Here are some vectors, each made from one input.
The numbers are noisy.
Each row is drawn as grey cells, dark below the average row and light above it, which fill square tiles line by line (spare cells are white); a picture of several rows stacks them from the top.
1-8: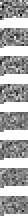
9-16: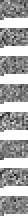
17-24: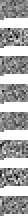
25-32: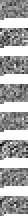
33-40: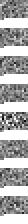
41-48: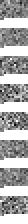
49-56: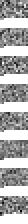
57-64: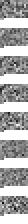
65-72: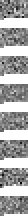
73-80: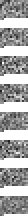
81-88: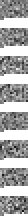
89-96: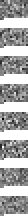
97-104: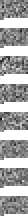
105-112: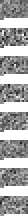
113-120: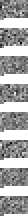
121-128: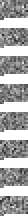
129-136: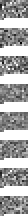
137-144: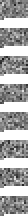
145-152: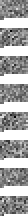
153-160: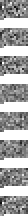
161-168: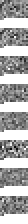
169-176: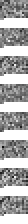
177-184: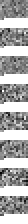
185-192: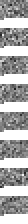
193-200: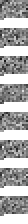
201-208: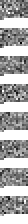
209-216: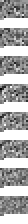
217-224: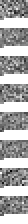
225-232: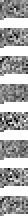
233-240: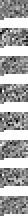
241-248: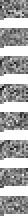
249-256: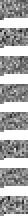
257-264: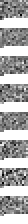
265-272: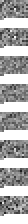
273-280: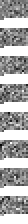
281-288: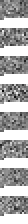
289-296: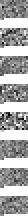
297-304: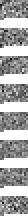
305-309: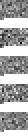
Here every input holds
either a point on each of two 8-point circles and a true/false value, or a list of up to two points on an 11-point line.
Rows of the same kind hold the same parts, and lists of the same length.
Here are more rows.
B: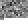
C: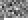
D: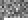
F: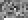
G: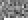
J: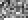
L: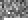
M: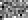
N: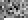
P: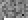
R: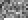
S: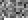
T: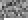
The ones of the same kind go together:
B, C, G, P, S, T
D, L
F, J, N, R
M

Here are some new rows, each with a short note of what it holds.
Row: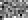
the empty list
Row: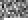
a list of two items
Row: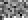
the empty list
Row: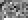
a point on each of two 8-point circles and a true/false value
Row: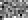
the empty list
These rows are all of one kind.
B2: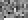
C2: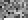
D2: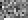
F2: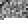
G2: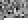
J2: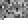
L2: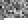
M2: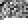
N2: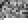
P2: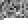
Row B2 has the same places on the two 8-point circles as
D2 and G2.
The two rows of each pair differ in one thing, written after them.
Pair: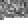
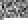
the place on the 11-point line in item 2 of the list
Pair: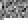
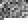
the place on the 11-point line in item 1 of the list
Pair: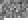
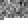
the place on the 11-point line in item 2 of the list
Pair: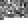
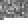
the place on the 11-point line in item 2 of the list
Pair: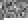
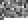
the place on the 11-point line in item 2 of the list
